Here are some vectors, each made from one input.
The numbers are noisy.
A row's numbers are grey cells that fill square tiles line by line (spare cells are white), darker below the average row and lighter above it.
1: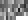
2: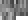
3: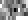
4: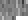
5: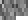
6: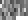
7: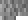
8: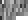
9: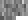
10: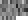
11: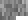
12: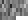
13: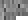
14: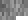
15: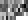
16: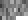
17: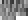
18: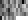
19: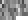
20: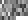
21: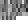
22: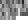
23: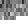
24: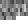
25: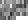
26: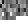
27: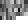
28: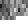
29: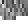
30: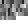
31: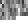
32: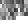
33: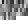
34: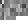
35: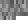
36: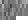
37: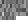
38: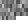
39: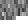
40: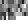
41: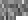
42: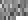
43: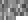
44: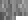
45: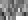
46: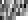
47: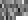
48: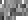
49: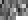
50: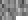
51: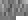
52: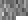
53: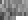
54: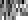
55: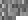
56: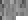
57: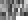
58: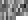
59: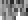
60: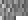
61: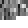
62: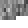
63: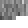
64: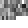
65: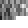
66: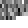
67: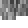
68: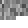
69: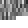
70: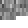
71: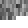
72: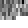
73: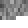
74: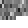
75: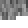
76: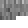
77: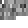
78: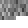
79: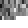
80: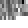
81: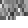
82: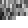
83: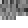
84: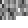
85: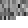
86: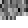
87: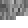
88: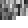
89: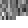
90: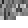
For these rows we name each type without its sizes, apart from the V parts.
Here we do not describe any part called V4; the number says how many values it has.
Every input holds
either a label and a true/false value, or two values of V4.
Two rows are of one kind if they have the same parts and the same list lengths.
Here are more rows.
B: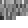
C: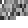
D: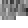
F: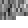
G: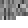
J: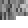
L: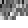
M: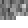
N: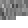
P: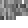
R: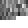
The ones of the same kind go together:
B, F, J, L, P
C, D, G, M, N, R

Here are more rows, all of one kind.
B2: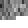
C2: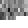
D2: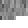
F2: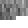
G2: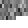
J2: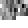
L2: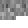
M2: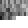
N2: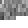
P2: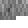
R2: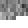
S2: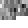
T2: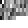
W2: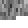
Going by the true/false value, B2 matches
D2, L2, R2 and T2.
